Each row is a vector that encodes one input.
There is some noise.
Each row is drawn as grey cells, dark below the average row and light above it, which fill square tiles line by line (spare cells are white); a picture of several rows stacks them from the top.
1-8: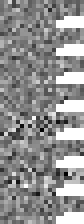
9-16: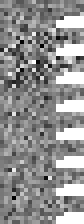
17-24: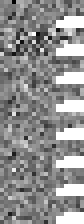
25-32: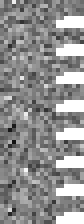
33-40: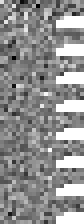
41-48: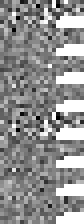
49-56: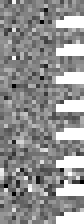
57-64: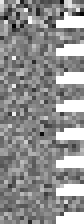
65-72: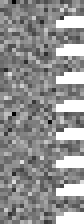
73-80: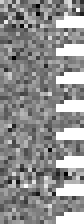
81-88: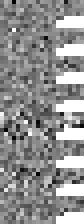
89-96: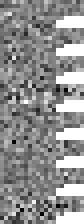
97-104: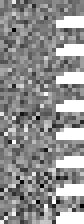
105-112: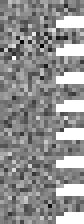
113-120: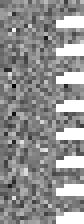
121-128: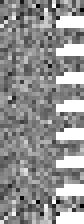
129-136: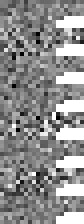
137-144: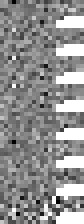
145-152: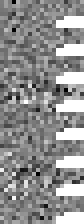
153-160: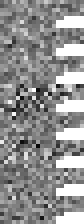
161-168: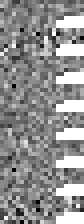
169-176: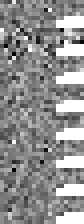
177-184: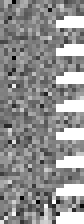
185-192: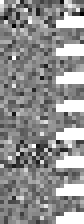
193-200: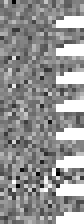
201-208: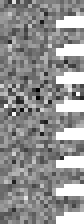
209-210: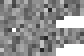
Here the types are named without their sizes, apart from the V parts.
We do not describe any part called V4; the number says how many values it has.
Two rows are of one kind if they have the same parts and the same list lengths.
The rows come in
3 kinds.
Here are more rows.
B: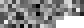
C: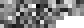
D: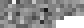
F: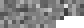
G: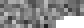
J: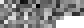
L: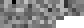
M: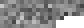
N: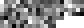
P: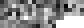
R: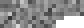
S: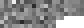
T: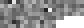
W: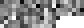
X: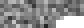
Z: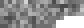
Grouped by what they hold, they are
B, C, J, N, P, W
D, G, R, S, T, X, Z
F, L, M

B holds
a node of a tree.
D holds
a point on a circle, a true/false value and a value of V4.
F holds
a point on a circle, a point on a line and a true/false value.
